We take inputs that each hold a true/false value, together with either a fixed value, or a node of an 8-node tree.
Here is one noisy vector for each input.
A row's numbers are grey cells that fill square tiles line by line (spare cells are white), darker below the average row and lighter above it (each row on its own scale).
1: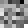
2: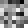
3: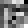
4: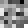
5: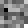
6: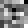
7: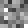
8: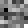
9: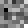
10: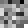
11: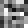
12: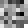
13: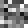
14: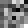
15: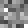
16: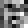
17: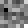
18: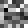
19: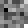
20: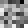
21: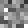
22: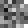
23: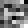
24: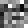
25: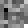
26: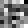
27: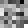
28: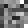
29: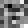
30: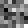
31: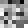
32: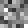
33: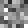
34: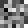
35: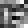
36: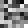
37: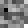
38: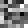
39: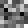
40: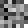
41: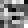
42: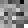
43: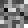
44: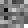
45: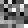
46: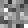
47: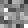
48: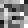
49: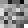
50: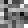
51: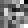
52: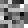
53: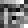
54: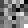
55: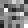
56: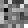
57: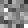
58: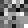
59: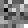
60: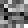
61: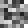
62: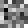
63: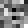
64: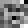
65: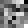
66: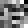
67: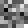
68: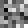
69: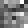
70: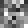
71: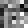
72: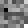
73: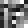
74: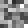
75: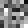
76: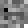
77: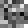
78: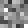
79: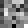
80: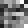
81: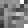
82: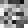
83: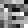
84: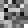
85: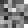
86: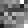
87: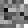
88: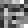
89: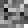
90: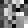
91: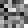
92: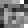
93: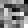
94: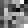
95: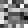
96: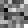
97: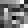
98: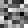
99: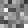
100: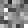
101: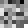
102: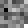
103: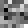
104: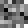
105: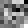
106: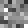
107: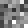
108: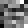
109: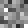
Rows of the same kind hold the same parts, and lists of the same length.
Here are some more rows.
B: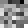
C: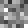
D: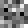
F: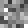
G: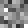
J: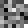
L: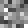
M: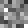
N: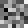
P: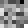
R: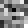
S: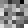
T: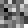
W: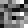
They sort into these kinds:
B, C, F, G, L, M, P, S
D, J, N, R, T, W

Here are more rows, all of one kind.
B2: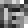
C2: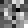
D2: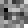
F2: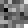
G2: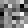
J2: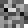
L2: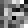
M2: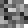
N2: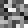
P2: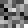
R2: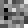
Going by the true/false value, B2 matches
C2, G2 and L2.
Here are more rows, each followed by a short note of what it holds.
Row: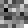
a node of an 8-node tree and a true/false value
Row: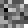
a node of an 8-node tree and a true/false value
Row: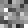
a true/false value
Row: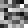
a node of an 8-node tree and a true/false value
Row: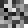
a node of an 8-node tree and a true/false value
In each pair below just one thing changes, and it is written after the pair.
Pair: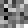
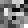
the true/false value
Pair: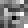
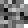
the true/false value
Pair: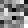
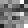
the node of the tree
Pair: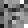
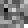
the true/false value
